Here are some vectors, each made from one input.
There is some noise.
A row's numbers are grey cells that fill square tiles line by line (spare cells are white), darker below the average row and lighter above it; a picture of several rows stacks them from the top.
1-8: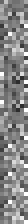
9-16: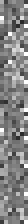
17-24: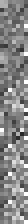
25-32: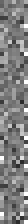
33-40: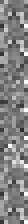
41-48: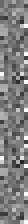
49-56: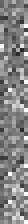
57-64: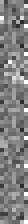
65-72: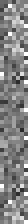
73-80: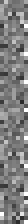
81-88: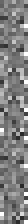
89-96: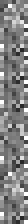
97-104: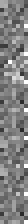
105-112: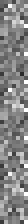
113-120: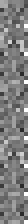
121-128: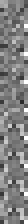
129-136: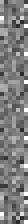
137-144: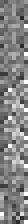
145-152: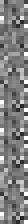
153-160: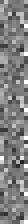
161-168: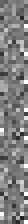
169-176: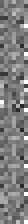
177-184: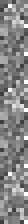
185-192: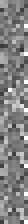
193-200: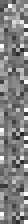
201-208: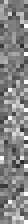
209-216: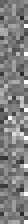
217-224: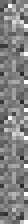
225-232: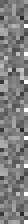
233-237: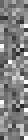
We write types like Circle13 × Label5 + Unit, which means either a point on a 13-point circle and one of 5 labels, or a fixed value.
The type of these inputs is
Label6.
